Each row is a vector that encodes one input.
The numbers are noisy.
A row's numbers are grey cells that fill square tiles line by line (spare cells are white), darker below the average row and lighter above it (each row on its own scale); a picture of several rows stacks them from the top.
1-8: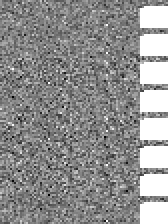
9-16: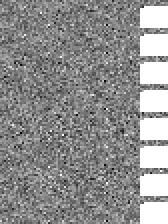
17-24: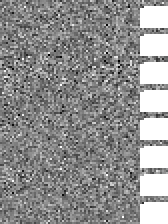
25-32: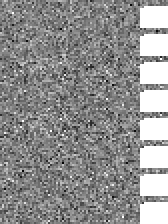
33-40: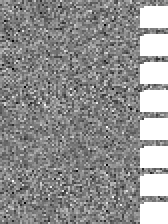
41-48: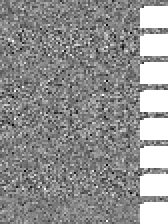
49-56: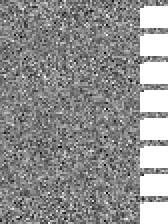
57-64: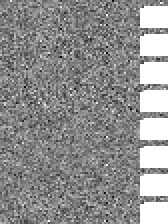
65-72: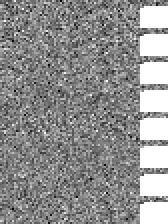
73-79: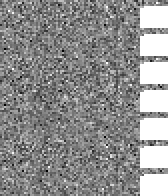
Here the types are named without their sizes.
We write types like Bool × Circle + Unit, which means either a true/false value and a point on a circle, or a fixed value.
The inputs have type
List(Line).
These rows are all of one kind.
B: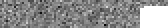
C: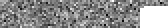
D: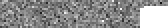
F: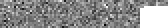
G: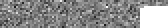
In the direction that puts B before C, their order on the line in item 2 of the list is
B, G, F, C, D.
